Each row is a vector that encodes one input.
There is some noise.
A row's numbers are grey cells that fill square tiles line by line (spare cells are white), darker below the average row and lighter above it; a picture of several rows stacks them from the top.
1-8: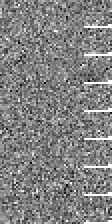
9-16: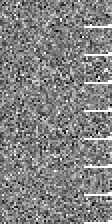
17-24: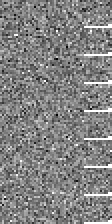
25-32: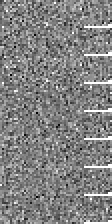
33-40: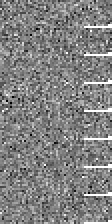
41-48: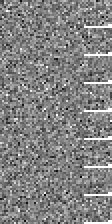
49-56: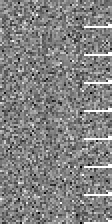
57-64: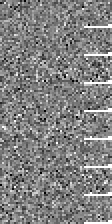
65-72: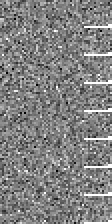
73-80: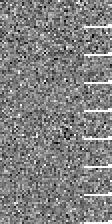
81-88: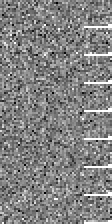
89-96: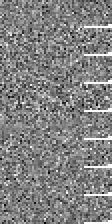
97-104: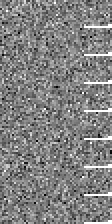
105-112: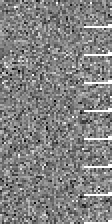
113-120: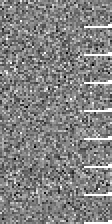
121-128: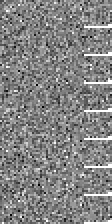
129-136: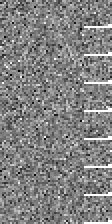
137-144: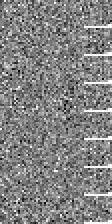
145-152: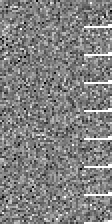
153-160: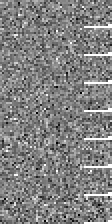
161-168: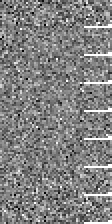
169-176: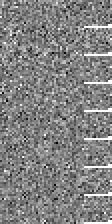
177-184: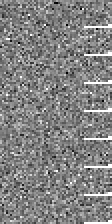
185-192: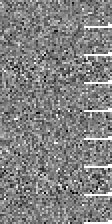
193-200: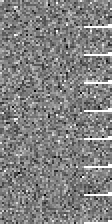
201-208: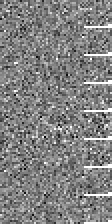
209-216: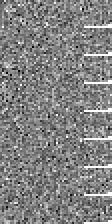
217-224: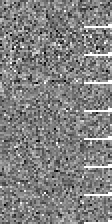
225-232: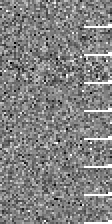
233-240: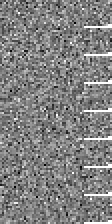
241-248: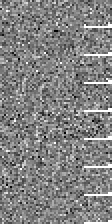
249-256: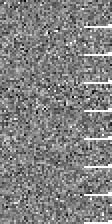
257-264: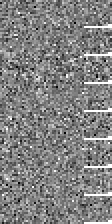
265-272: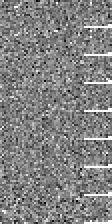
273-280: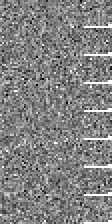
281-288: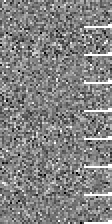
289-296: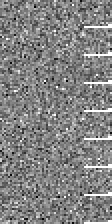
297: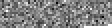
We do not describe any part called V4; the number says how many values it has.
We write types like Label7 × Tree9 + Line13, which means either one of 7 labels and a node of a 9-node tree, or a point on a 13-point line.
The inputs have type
(Bool × Bool × Bool × Bool + Unit) × Tree17 + Line6 × V4.
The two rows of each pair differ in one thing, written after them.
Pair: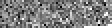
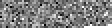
the place on the 6-point line
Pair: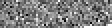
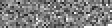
the place on the 6-point line
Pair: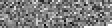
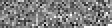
the place on the 6-point line
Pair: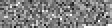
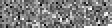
the value of V4
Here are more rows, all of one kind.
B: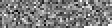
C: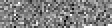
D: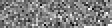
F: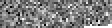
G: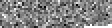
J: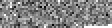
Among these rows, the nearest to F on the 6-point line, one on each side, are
D and G.
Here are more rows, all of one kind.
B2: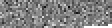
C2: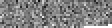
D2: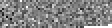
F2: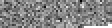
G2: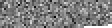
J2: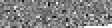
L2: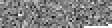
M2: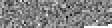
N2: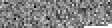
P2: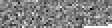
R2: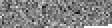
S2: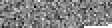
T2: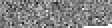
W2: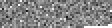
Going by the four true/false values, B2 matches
F2, N2, T2 and W2.
